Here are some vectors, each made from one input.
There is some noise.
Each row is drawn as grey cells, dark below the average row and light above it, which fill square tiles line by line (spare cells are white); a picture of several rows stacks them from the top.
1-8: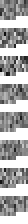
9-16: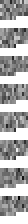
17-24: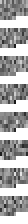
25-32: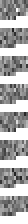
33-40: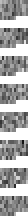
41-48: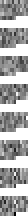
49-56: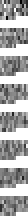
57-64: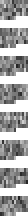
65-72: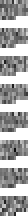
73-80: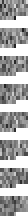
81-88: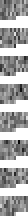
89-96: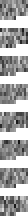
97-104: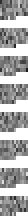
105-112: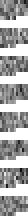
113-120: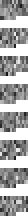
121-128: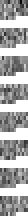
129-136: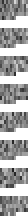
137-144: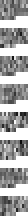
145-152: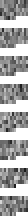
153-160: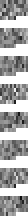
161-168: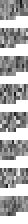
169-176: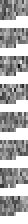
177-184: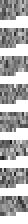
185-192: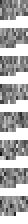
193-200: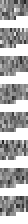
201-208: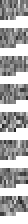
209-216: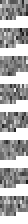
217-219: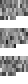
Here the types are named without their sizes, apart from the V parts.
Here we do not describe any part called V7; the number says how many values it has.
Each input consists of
either a point on a line and a value of V7, or a node of a tree, or three true/false values.
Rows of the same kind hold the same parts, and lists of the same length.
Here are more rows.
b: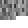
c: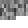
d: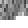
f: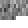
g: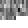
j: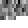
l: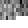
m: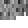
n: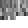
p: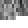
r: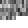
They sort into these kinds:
b, j, l, m, n, p
c, g, r
d, f

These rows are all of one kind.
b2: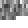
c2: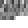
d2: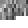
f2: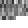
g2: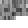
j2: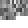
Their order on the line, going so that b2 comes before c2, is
d2, b2, g2, j2, f2, c2.
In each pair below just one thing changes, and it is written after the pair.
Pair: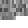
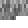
the place on the line
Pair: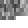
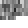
the place on the line
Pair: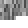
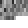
the place on the line
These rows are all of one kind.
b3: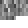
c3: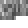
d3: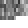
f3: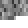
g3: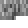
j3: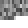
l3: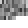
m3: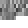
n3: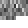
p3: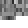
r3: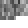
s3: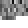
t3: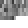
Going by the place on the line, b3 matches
d3, f3, r3 and t3.
